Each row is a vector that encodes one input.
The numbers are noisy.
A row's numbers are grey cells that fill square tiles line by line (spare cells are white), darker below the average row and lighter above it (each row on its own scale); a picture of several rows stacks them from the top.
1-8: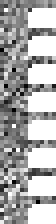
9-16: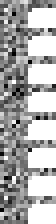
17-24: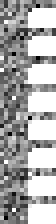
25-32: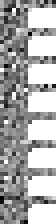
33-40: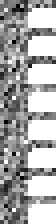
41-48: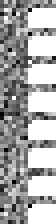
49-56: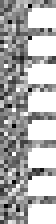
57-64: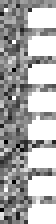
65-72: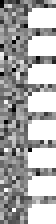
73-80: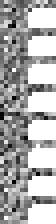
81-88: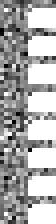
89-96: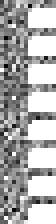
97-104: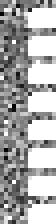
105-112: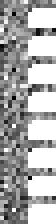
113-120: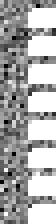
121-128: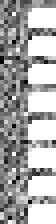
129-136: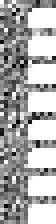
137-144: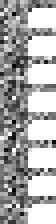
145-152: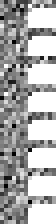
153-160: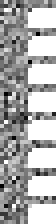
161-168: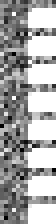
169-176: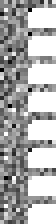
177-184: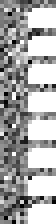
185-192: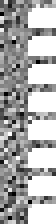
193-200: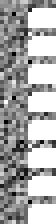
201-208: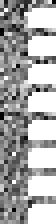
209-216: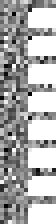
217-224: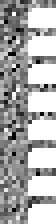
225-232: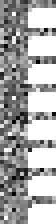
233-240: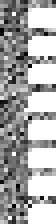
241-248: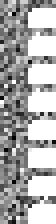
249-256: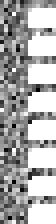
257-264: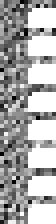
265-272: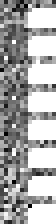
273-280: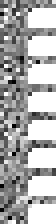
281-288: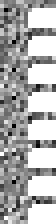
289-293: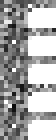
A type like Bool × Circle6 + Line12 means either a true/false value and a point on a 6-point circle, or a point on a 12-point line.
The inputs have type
List2(Circle6).
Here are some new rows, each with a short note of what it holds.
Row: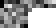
the empty list
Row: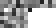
a list of two items
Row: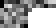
the empty list
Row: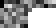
the empty list
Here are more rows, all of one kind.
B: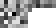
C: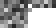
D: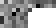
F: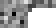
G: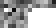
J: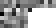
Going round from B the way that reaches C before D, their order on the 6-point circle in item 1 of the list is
B, F, J, G, C, D.
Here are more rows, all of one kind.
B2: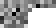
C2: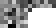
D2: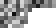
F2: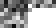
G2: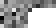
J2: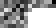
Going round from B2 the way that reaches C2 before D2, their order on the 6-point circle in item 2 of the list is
B2, G2, C2, D2, J2, F2.
